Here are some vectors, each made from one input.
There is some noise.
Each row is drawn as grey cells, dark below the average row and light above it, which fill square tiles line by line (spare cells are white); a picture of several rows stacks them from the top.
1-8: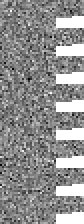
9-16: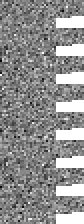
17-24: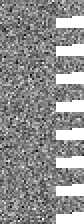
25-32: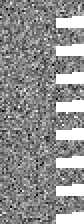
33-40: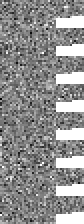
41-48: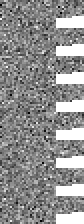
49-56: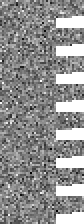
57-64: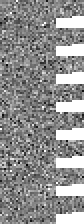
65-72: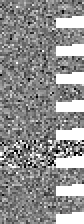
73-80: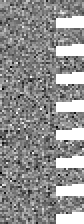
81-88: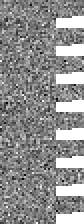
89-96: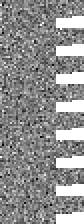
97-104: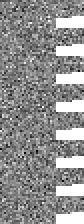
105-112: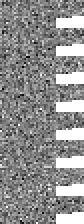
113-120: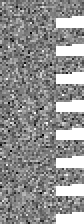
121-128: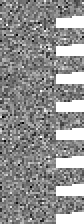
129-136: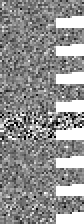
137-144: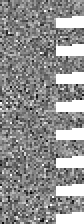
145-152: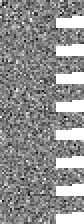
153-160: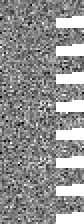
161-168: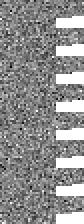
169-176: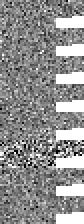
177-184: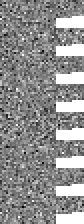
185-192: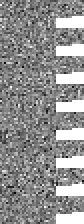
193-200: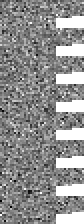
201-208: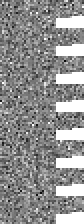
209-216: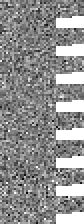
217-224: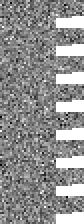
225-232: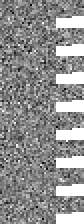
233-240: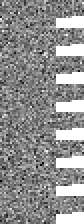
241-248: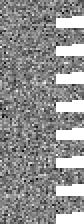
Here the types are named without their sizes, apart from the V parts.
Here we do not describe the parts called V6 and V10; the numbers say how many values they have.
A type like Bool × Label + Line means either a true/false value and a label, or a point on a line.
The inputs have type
(Bool × Tree + V6) × V10 + Unit.
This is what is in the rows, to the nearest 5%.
A few of them hold a fixed value. The rest hold a value of V10, together with either a node of a tree and a true/false value, or a value of V6.
